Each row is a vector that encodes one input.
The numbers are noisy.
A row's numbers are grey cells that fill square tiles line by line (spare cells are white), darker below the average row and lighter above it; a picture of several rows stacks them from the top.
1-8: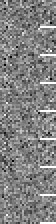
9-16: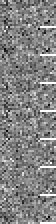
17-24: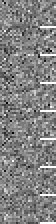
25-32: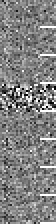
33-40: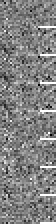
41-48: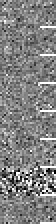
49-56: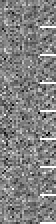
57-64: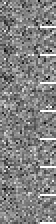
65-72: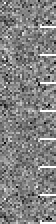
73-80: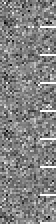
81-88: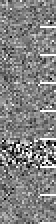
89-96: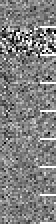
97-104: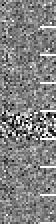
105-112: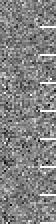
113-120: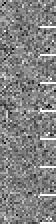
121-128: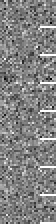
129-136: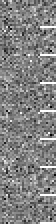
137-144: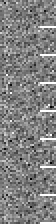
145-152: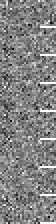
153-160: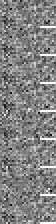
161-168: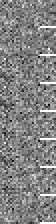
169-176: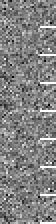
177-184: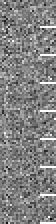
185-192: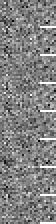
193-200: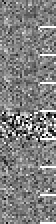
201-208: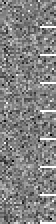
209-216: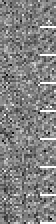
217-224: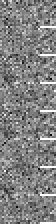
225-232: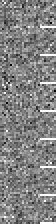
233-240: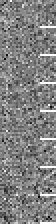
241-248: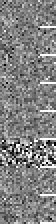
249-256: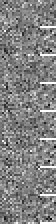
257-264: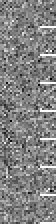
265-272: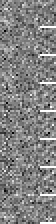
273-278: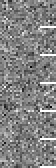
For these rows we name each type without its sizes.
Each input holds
a list of items, each two labels and a point on a line.
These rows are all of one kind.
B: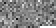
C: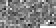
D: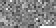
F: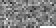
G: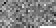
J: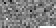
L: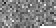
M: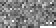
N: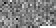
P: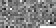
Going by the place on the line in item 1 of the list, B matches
D, L and N.
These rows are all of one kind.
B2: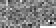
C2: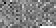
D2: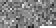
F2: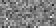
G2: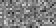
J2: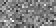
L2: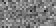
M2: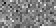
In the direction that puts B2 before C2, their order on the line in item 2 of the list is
B2, G2, D2, F2, C2, L2, M2, J2.
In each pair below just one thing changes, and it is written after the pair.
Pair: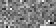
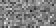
the place on the line in item 1 of the list
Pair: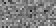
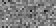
one of the two labels in item 2 of the list
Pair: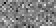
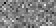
one of the two labels in item 2 of the list
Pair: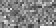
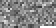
one of the two labels in item 2 of the list
